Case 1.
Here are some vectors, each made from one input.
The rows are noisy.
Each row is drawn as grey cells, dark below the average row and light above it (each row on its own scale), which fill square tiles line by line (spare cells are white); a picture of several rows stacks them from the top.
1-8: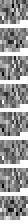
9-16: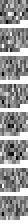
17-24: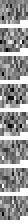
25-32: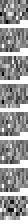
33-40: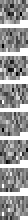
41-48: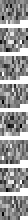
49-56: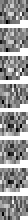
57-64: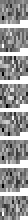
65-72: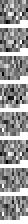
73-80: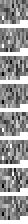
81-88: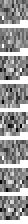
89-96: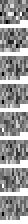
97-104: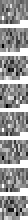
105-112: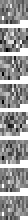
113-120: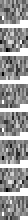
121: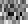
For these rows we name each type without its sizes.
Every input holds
a point on a circle.
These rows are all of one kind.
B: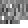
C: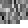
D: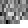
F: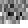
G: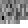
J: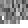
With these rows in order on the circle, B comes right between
D and J.
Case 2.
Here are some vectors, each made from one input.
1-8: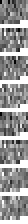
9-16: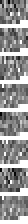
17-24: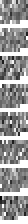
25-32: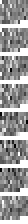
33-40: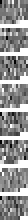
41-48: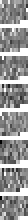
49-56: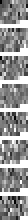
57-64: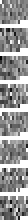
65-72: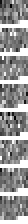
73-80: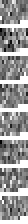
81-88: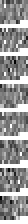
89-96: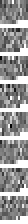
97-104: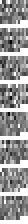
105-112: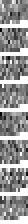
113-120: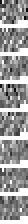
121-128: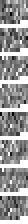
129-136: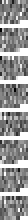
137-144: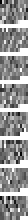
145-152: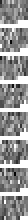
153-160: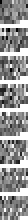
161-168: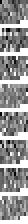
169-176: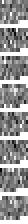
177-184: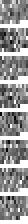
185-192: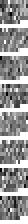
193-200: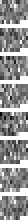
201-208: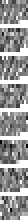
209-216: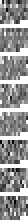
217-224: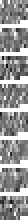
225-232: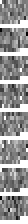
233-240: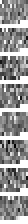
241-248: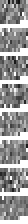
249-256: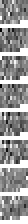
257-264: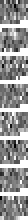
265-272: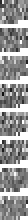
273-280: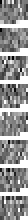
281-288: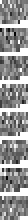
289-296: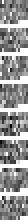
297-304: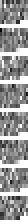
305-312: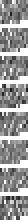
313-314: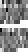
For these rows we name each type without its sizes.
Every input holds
a point on a circle.
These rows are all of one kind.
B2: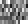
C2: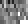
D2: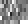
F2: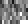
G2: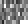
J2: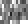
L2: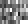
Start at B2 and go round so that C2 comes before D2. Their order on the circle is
B2, L2, F2, C2, G2, J2, D2.
